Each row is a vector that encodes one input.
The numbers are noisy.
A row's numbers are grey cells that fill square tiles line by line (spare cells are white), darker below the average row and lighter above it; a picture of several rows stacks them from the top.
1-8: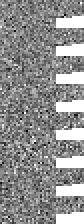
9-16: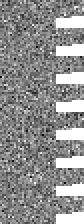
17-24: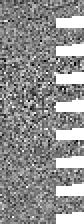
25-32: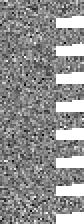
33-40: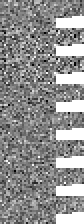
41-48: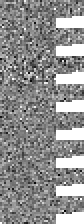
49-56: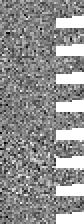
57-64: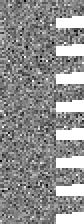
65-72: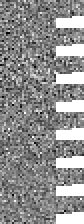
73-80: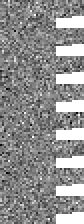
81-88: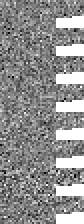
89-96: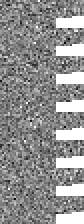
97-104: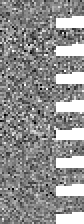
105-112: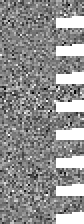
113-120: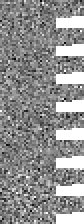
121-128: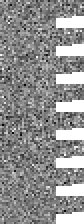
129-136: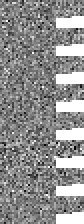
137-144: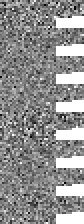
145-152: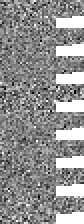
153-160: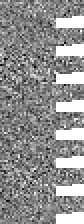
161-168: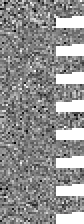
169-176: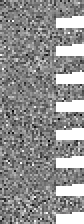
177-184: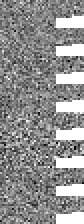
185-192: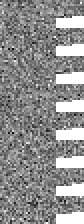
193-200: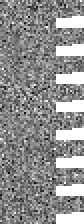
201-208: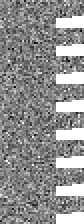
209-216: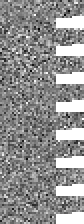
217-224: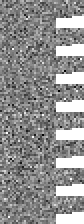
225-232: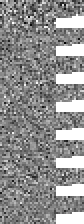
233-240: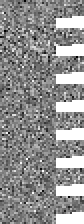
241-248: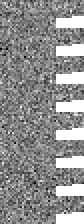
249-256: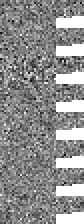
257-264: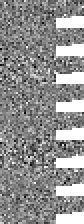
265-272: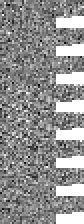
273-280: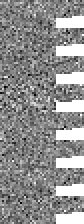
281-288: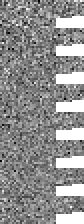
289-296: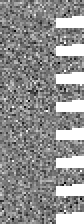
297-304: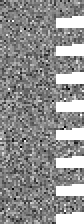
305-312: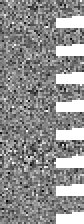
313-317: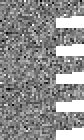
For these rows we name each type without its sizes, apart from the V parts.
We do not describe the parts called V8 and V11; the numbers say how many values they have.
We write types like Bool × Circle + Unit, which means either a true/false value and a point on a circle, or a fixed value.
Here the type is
(Bool × Circle + V8) × V11 + Tree.
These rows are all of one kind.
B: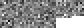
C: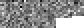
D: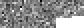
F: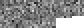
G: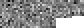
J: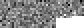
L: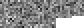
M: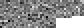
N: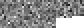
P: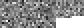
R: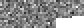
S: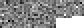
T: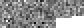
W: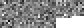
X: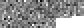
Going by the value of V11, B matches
M, P, S and W.
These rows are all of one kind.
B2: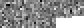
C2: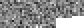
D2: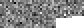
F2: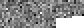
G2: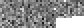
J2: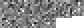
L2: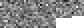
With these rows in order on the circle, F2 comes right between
C2 and D2.
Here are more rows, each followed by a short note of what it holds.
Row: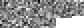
a node of a tree
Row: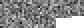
a point on a circle, a true/false value and a value of V11
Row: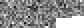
a node of a tree
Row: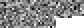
a node of a tree
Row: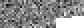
a point on a circle, a true/false value and a value of V11
